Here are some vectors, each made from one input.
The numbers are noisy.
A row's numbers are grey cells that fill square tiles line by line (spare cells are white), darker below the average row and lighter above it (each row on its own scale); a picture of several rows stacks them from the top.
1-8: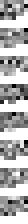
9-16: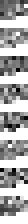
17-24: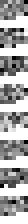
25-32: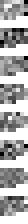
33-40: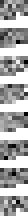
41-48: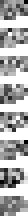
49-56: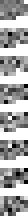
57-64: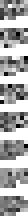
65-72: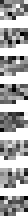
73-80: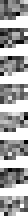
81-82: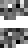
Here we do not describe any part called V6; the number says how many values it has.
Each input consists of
a value of V6, together with either a point on a 5-point circle, or three true/false values.
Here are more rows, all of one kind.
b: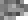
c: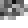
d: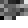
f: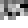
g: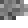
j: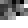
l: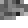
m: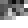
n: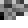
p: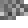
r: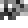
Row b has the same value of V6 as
c, j, l and m.
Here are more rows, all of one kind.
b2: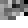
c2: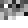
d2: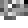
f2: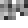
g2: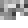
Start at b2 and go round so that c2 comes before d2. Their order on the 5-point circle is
b2, c2, g2, f2, d2.
